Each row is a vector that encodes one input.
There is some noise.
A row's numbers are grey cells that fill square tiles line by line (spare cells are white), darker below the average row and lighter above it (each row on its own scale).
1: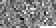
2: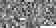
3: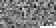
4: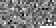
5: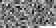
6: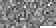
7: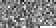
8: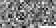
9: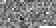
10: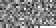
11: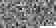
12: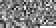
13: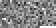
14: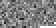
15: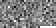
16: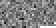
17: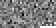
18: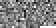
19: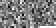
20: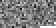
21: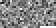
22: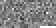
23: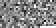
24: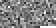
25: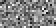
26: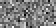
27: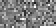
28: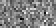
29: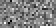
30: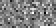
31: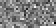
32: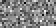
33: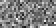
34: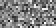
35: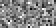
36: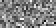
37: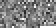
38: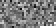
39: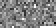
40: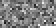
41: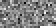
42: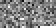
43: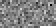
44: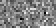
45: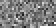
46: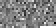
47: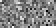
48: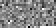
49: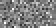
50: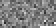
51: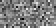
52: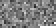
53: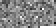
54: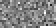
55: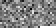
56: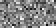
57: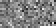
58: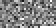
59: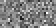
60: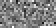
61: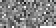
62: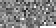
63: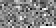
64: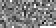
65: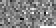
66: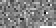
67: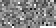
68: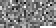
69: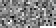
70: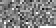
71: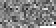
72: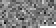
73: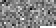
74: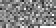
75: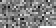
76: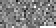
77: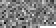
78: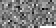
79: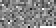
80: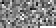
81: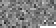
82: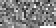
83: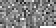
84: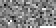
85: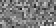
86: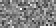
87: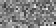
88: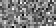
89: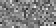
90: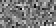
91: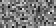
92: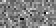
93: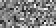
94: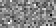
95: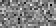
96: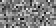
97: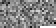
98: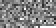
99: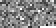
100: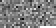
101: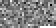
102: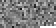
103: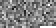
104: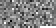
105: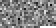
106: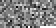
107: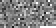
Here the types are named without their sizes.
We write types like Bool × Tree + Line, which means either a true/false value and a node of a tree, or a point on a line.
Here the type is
Bool × Bool × Bool + Line × (Tree + Unit).
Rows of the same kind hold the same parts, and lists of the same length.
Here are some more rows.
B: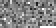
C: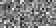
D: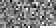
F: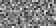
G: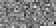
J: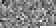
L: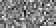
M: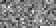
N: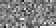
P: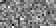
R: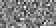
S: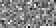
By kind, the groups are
B, F, J, M, P, S
C, D
G, L, N, R

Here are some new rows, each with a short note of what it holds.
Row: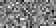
a point on a line
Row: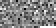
a point on a line and a node of a tree
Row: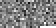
a point on a line
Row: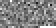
a point on a line and a node of a tree
